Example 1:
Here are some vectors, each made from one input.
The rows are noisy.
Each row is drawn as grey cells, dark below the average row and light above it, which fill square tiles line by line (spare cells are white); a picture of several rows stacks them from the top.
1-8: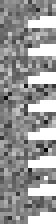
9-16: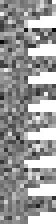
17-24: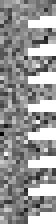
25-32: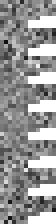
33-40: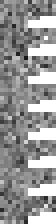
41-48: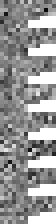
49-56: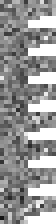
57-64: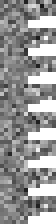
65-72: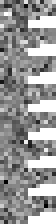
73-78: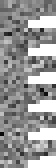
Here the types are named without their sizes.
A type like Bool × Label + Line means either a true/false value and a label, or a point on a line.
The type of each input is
Line × (Tree + Unit).
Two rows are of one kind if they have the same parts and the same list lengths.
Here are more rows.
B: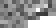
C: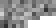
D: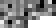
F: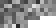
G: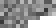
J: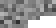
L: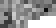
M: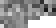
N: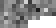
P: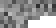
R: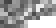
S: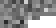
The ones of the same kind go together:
B, D, F, G, J, M, N, P, S
C, L, R

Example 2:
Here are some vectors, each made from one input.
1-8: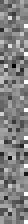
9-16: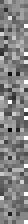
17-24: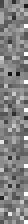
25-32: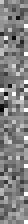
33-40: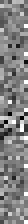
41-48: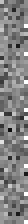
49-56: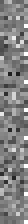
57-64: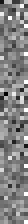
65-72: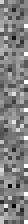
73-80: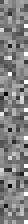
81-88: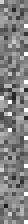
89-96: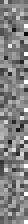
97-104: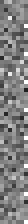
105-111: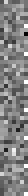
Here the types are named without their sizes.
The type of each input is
Label + Line.
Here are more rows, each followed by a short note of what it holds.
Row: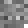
a label
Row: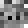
a point on a line
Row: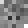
a point on a line
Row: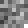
a label
